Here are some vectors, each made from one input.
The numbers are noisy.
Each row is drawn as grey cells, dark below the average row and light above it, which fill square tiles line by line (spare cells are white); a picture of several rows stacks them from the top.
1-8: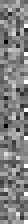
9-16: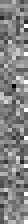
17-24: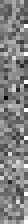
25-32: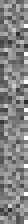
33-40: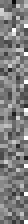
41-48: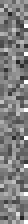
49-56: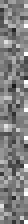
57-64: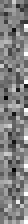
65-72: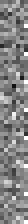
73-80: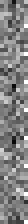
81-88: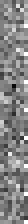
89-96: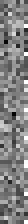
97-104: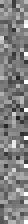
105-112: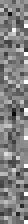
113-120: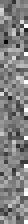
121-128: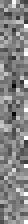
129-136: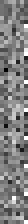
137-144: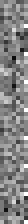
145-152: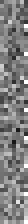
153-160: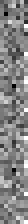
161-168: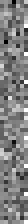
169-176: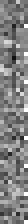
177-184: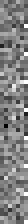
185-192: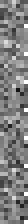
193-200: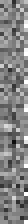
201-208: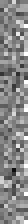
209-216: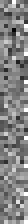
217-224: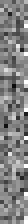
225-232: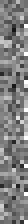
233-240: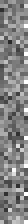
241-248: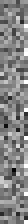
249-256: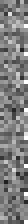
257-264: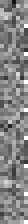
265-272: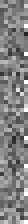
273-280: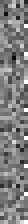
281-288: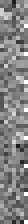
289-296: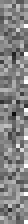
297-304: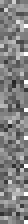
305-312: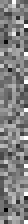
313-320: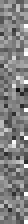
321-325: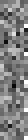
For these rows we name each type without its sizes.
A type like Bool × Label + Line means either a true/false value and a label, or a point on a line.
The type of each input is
Bool × Line.
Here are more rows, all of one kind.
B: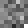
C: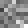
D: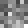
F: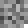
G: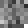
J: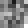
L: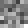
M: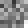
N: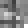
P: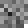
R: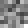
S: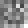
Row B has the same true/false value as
G and P.
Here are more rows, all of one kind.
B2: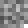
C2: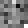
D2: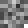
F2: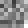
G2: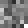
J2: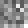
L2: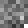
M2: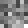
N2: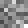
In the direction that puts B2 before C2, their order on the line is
G2, L2, F2, J2, D2, B2, N2, M2, C2.
